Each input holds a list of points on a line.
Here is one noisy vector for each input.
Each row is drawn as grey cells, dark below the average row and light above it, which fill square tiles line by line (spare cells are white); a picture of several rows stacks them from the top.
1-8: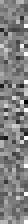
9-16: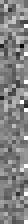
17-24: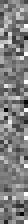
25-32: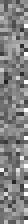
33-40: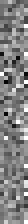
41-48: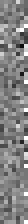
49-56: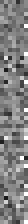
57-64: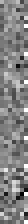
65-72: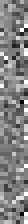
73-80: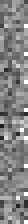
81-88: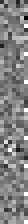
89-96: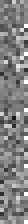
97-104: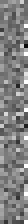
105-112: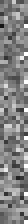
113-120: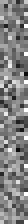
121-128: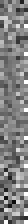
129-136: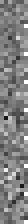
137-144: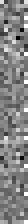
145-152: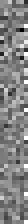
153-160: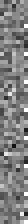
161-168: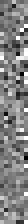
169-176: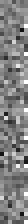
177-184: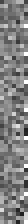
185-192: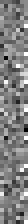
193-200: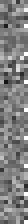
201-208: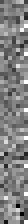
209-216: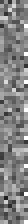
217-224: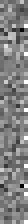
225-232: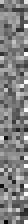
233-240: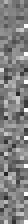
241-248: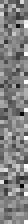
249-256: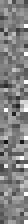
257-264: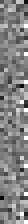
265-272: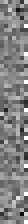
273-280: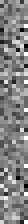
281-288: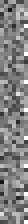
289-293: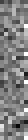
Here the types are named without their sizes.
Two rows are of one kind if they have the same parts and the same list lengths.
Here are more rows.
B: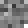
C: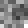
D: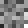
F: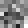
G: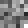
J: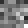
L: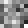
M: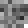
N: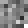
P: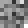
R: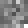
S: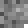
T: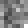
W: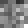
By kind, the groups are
B, C, G, M, R
D, F, J, N, P, S, T, W
L

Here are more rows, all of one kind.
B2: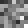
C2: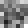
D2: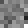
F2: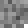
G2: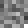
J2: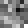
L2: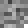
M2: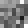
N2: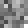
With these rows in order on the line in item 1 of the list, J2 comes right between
C2 and G2.
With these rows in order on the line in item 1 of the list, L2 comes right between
F2 and N2.
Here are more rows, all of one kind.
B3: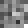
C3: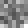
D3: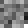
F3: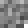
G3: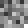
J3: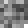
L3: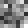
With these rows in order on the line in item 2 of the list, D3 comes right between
B3 and J3.
